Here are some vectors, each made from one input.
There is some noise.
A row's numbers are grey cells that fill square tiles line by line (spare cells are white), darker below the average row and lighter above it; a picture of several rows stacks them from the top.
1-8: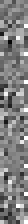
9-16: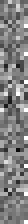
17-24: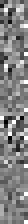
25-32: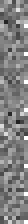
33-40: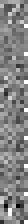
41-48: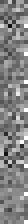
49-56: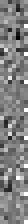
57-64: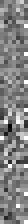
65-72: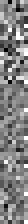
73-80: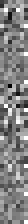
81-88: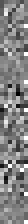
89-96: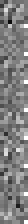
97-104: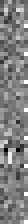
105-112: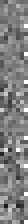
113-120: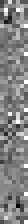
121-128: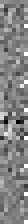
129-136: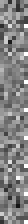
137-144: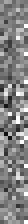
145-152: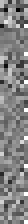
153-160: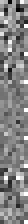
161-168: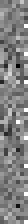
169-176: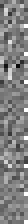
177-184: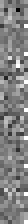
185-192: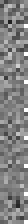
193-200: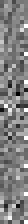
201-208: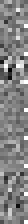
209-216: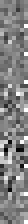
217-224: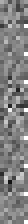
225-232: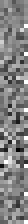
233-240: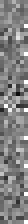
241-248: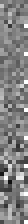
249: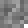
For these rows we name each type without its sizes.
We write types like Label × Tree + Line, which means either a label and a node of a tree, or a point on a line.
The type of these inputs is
(Bool × Bool × Bool × Bool × Bool + Unit) × Line.
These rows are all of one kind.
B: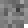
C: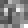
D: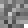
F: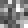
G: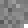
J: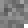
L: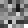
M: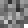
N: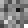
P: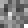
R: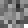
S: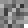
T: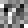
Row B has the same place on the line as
J and R.
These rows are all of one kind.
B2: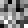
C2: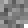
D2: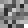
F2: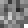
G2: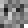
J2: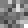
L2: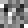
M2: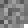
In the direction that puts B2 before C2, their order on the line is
B2, L2, F2, C2, D2, G2, J2, M2.
